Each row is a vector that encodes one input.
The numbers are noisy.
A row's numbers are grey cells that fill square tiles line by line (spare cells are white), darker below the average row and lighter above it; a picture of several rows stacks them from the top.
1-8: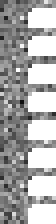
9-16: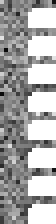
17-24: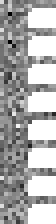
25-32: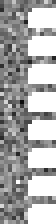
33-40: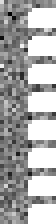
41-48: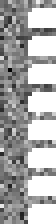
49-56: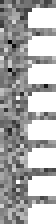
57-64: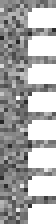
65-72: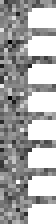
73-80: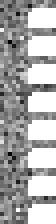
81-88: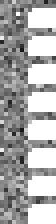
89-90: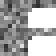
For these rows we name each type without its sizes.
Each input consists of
a point on each of two circles and a label.
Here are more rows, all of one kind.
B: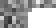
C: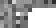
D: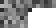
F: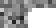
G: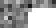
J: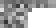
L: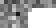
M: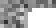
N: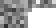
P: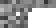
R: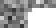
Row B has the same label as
N and R.
